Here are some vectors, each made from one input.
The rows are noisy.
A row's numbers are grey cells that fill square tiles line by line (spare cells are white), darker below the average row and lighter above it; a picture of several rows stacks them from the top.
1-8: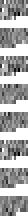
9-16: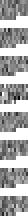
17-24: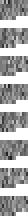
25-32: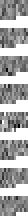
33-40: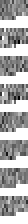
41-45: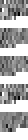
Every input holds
a list of up to two points on a 6-point circle.
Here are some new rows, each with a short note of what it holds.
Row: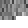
a list of one item
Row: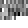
the empty list
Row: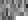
a list of two items
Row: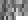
a list of two items
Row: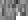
a list of two items
